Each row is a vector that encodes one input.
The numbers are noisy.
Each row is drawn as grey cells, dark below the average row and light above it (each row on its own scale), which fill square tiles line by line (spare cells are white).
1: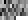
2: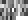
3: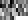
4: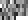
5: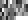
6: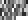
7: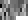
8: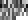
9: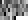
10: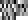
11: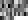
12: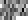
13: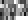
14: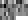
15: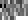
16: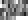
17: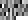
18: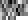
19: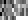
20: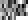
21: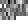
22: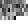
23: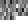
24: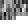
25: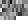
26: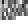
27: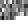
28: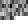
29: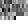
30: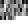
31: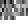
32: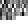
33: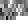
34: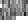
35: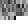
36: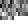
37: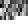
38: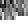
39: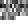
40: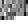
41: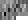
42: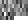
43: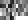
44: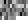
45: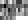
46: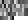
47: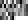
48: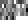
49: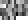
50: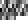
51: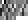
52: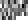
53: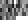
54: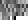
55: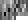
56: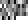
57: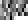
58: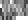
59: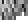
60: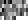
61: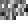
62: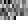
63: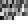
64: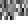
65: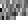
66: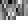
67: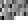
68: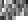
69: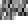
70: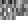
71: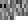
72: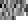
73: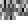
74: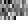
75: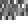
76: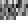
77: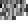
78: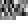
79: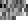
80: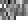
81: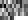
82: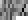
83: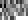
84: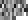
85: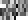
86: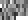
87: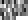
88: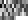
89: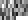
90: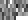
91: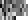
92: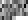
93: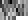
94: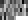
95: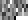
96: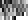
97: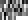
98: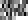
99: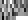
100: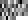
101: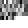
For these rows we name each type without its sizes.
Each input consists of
a list of items, each a point on a line and a true/false value.
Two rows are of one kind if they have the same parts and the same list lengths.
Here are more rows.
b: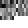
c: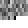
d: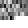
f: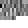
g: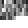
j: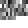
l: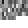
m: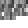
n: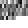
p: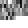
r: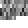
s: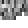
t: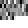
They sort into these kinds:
b, d, j, m, n, p, r, t
c, f, l, s
g

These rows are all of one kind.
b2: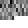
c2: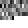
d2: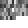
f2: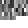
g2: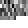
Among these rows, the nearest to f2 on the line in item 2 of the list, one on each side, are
b2 and d2.
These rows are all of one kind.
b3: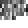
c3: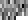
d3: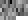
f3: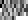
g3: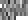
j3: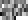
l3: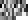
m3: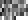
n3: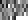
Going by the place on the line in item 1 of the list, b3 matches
f3 and m3.
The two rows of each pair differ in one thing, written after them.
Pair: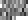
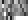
the true/false value in item 2 of the list
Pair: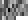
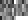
the true/false value in item 2 of the list
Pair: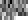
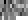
the place on the line in item 1 of the list
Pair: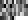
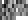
the true/false value in item 2 of the list
